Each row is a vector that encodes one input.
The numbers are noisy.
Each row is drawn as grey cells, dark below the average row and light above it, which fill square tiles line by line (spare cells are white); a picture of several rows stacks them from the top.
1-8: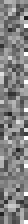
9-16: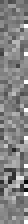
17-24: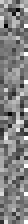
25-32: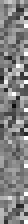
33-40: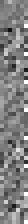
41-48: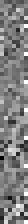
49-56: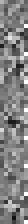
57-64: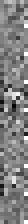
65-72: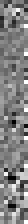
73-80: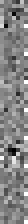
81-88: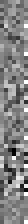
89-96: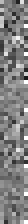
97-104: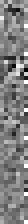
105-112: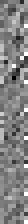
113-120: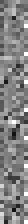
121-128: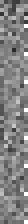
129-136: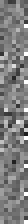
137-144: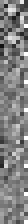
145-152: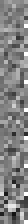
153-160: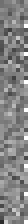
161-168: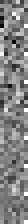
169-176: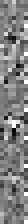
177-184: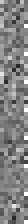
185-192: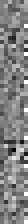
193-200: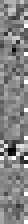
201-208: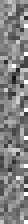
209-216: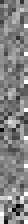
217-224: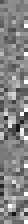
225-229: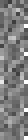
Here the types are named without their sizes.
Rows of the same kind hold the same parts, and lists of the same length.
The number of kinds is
2.
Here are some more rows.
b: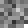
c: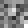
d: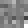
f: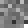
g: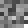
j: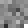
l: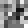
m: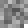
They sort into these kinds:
b, f, g
c, d, j, l, m

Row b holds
a point on a line and a true/false value.
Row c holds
a node of a tree.
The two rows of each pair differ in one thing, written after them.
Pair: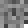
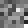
the true/false value
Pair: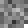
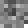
the true/false value
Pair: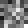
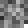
the place on the line
